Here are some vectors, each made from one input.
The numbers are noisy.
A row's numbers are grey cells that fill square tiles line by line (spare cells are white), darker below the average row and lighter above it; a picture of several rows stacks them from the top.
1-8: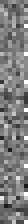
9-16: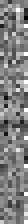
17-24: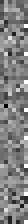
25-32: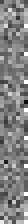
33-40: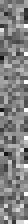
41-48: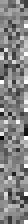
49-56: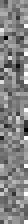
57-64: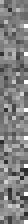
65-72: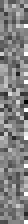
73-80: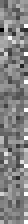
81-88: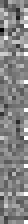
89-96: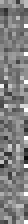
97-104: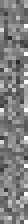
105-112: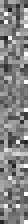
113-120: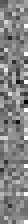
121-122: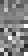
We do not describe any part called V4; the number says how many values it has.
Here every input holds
a point on a 5-point line, together with a list of up to two items, each a true/false value and a value of V4.
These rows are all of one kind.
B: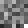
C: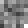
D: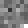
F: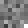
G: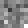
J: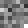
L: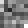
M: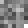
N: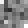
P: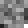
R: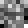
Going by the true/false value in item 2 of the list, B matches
D, F, J and L.
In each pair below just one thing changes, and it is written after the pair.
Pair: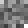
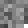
the value of V4 in item 1 of the list
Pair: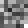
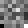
the value of V4 in item 2 of the list
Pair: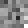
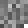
the value of V4 in item 2 of the list
